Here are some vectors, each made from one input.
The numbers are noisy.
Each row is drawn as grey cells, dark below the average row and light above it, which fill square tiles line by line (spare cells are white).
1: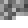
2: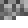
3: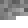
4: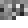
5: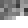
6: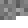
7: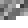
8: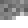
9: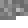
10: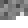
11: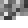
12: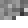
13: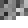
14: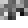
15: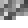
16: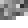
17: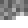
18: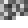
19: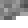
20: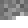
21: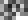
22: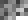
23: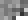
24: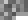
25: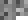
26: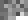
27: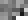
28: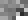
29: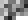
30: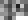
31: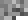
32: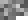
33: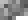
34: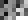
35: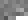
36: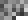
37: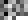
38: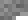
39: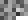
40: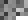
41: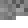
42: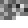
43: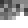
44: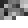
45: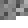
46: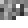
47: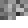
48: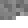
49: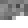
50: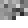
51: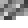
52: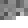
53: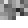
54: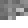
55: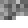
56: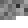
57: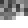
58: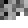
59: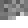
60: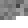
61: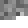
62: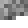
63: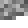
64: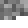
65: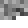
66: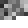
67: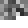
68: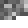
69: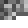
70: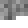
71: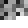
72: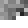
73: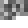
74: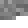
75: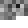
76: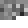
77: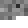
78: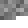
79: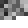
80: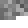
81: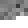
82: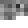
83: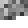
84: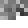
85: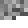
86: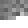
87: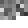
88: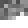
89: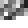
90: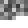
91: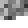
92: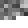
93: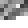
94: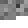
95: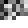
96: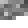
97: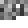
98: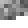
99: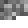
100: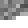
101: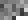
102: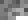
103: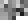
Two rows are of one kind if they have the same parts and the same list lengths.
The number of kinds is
2.
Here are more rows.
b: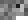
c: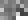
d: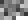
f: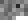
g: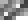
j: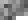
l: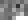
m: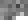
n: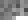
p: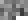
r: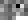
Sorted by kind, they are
b, f, g, j, l, m, n, r
c, d, p

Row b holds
a point on an 8-point line and a true/false value.
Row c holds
a point on a 5-point line.
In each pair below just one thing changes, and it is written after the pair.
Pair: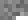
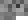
the place on the 8-point line
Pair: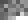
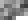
the true/false value
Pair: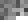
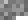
the place on the 8-point line
